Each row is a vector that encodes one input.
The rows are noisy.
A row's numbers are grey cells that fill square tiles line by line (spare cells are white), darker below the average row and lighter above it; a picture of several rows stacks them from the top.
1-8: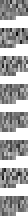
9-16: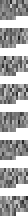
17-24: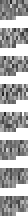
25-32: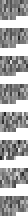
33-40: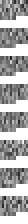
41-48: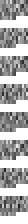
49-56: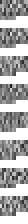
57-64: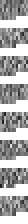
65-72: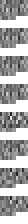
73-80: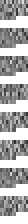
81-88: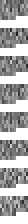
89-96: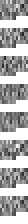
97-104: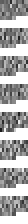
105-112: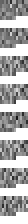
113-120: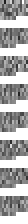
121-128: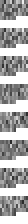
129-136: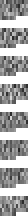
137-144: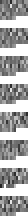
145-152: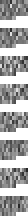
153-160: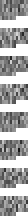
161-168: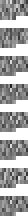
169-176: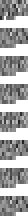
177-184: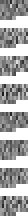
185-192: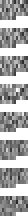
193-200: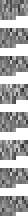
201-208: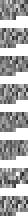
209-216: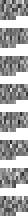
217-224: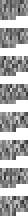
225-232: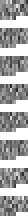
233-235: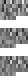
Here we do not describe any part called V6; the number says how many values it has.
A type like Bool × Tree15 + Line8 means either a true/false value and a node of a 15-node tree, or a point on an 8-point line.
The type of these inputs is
Line5 + Line7 + List2(Bool × V6).
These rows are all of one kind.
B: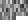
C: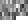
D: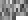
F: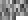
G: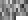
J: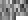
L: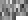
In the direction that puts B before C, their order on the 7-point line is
J, F, B, D, L, C, G.
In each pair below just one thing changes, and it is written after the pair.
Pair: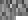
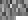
the value of V6 in item 2 of the list
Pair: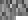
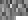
the value of V6 in item 2 of the list
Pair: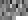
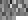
the true/false value in item 1 of the list
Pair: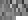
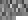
the value of V6 in item 2 of the list
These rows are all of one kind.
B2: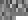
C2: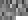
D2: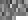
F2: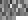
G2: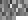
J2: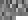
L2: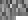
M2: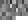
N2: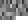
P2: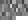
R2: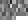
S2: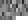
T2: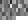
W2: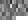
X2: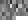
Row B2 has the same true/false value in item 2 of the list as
L2, T2, W2 and X2.
